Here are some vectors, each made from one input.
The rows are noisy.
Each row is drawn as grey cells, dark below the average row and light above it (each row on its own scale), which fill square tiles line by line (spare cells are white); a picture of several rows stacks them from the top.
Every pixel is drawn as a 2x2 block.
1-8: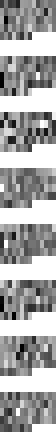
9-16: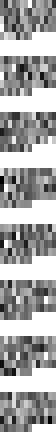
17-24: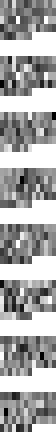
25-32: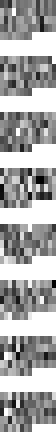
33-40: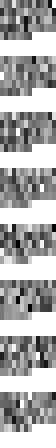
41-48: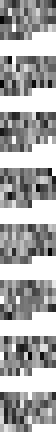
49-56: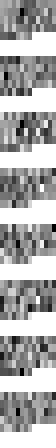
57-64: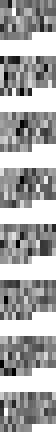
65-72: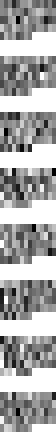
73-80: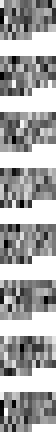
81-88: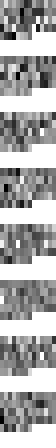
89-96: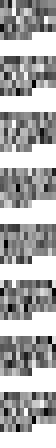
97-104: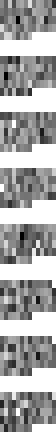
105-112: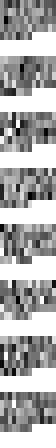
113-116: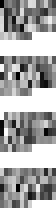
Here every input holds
one of 5 labels and a true/false value.
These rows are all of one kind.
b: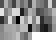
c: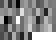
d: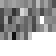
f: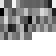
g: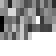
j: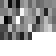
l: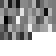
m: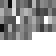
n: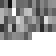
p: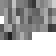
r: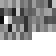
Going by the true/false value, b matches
d, g and r.
